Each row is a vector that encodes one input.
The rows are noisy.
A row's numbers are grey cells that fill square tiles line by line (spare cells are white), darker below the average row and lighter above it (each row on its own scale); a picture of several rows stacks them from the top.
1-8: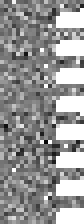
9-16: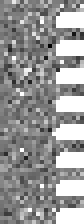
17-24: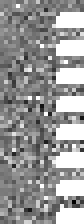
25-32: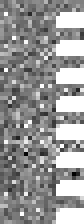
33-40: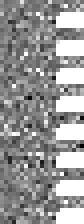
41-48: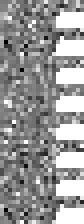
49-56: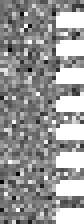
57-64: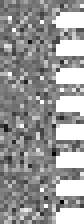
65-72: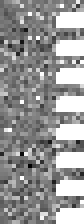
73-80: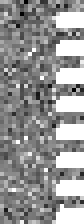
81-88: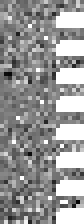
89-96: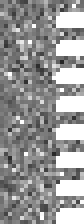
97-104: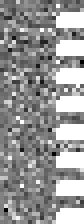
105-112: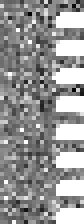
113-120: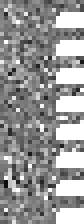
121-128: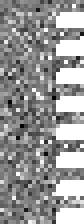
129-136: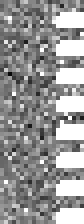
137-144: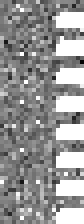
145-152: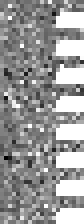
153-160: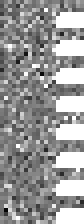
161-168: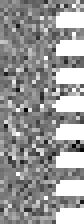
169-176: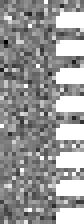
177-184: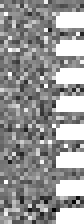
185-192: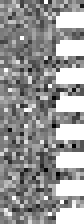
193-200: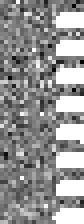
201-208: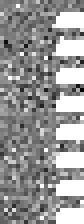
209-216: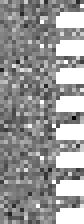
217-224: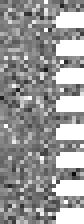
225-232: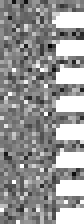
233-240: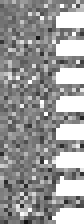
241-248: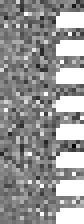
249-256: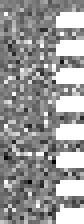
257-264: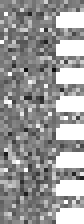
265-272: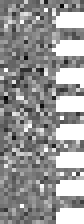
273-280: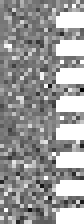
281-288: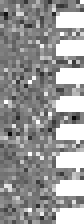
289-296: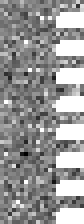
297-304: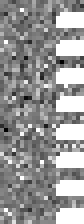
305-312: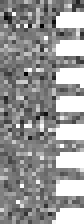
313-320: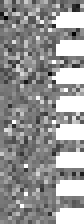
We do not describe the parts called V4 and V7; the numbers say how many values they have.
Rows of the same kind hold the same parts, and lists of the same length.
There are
3 kinds of row.
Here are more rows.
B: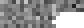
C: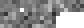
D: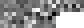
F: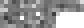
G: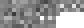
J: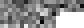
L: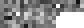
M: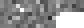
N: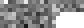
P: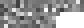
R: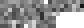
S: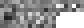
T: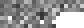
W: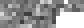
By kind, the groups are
B, D, J, L, P, R, S
C, F, M
G, N, T, W

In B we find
a point on a 12-point line, a node of a 10-node tree and a value of V4.
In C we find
a value of V7.
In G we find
a point on a 12-point line and a value of V4.
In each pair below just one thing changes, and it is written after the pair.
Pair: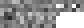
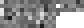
the value of V4
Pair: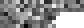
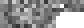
the node of the tree
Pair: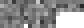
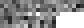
the place on the 12-point line
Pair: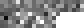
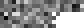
the value of V4
